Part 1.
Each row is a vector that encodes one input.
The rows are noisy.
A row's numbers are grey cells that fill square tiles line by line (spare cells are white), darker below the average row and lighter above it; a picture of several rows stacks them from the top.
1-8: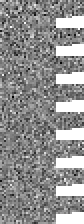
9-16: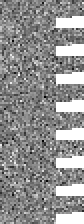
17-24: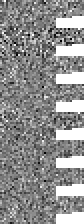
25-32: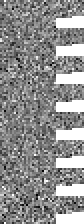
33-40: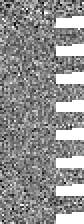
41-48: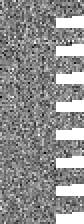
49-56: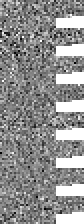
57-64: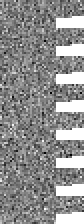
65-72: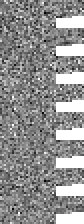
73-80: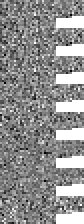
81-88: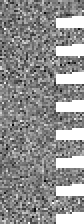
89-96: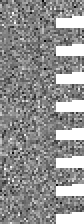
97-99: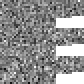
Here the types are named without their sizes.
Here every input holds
a point on a circle, together with either a point on a circle, or four true/false values.
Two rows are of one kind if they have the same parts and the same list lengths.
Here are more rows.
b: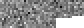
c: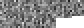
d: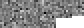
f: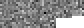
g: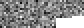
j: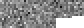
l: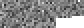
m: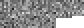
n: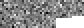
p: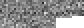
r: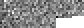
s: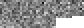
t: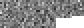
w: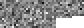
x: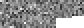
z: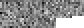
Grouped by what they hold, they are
b, c, d, f, j, l, m, n, p, s, t, z
g, r, w, x

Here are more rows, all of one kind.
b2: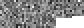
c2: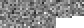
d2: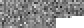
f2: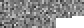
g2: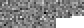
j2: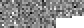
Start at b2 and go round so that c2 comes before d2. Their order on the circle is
b2, g2, f2, j2, c2, d2.
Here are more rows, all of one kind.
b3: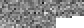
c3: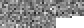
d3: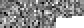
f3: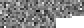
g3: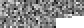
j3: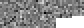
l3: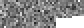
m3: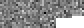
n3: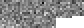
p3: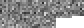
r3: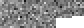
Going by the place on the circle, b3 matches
c3, n3 and p3.
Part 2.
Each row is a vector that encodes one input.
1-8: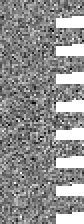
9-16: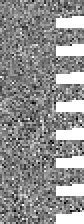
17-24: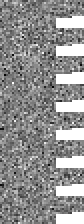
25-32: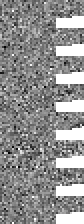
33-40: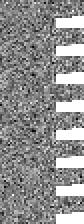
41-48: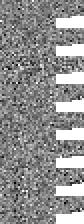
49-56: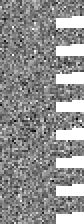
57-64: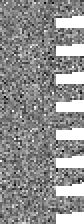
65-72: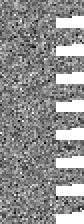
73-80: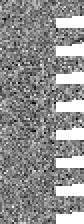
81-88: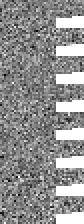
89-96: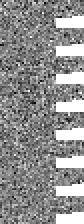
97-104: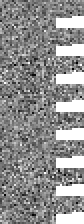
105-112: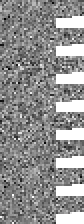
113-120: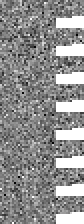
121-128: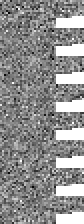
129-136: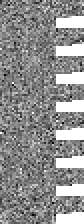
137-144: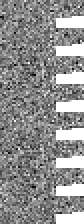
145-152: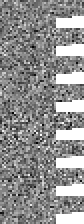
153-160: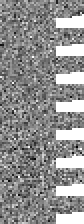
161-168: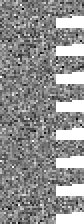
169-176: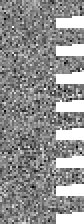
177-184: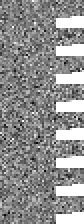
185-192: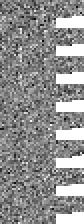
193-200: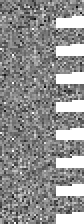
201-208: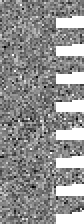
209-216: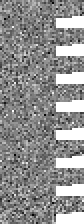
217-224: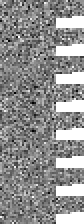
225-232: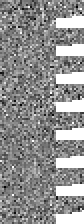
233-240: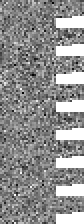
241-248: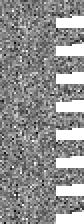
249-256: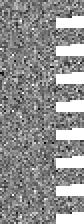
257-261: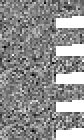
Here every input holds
either a point on an 18-point circle, or a point on a 10-point line, or a point on a 13-point line.
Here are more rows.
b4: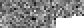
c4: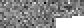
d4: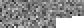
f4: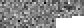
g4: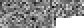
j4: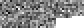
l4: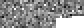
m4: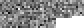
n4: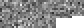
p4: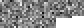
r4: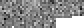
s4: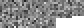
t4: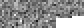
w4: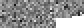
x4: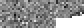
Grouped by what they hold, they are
b4, g4, j4, m4
c4, f4, l4, r4, w4, x4
d4, n4, p4, s4, t4

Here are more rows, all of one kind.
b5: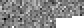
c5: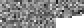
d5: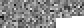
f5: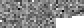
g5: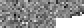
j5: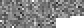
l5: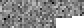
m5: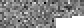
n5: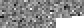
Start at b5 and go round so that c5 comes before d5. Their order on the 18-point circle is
b5, j5, f5, c5, g5, n5, d5, m5, l5.
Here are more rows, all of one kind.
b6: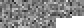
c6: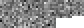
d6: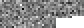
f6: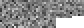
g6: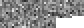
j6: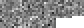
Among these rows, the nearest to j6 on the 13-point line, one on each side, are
c6 and d6.
